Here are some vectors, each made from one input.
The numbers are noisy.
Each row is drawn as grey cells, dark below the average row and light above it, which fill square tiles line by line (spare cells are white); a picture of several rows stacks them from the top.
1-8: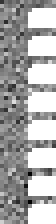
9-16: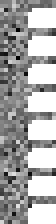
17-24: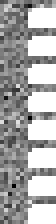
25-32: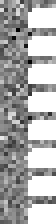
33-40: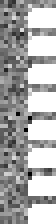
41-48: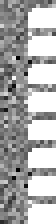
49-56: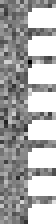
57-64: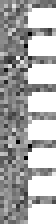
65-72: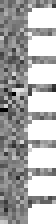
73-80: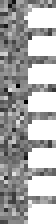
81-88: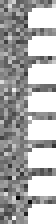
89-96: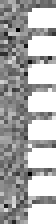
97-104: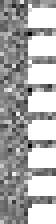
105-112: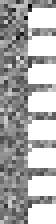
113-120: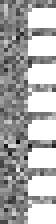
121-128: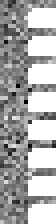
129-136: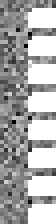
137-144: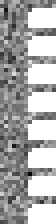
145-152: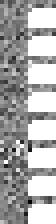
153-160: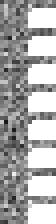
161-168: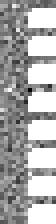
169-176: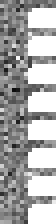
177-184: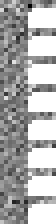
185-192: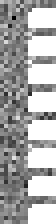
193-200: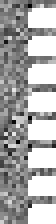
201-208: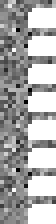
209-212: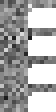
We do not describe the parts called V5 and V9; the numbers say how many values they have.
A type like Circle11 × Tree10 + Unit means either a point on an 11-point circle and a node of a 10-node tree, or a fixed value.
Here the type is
(Bool × Bool × Bool + V9) × (Line4 + Line7) + V5.
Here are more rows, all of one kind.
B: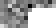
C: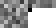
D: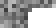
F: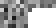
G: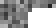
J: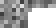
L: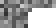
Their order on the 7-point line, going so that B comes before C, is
B, J, D, C, L, G, F.
